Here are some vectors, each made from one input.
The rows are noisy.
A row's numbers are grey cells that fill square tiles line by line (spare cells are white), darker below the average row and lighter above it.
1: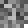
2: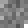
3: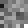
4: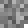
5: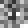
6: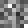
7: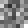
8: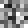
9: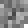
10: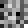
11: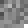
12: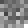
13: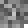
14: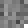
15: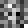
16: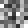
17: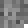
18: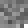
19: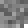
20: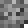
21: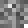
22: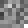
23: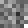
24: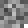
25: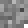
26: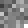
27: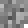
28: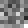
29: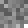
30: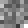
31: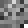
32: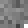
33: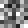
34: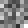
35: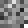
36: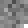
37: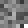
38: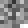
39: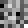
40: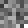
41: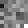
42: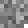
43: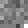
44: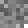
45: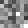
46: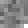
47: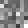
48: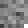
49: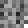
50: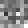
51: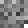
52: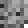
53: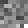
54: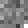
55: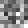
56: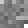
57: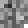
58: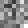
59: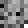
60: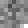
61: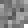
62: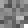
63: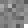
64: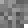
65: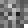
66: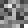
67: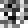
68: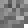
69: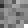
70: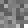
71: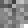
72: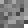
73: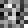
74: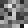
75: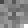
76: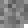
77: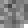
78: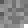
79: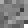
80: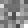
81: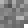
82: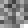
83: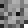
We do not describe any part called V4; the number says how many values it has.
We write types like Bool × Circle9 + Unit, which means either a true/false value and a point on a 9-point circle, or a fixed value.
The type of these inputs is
List2(Line5) × V4.
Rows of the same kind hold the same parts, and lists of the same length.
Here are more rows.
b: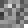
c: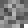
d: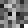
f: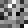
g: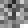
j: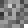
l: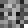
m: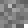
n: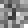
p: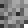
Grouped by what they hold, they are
b, c, f, j, m, n
d, g, l
p

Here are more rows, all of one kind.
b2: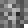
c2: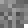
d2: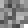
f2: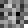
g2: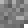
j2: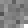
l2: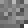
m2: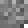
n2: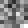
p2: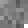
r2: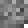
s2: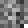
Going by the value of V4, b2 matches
c2, p2 and s2.
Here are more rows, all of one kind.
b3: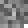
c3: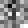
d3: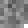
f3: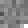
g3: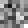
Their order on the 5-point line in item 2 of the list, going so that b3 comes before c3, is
b3, f3, g3, d3, c3.
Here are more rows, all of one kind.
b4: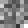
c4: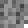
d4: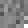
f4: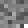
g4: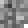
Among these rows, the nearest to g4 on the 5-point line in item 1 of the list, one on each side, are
b4 and d4.
